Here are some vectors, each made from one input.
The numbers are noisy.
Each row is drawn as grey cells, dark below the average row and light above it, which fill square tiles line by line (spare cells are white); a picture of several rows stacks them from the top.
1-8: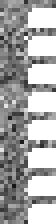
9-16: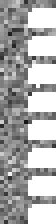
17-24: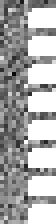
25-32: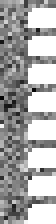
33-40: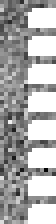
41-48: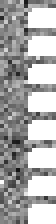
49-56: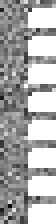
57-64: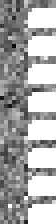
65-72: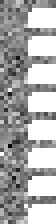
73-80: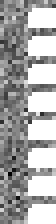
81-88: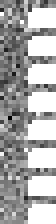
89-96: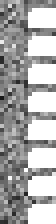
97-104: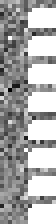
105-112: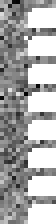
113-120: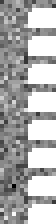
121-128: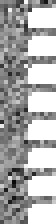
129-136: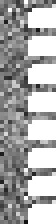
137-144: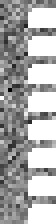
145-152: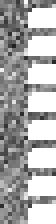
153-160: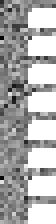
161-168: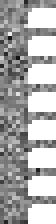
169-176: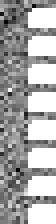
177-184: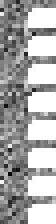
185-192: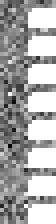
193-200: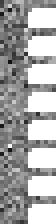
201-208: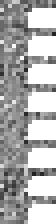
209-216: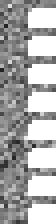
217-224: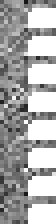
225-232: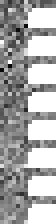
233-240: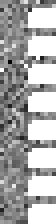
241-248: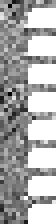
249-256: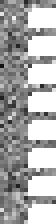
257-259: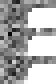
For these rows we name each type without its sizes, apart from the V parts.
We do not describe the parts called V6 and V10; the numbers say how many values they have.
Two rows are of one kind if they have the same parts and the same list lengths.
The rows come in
4 kinds.
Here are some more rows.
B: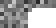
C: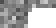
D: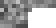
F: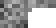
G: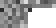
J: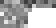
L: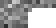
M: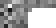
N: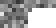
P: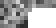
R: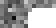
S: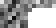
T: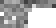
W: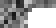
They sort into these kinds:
B, D, F, L, M, P
C, J, T
G, N
R, S, W

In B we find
a point on a line and a value of V10.
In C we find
a point on a line, a true/false value and a value of V6.
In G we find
a label, a true/false value and a value of V6.
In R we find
a label and a value of V10.
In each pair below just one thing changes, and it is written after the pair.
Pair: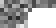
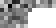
the label
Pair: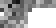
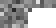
the label
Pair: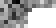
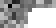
the true/false value
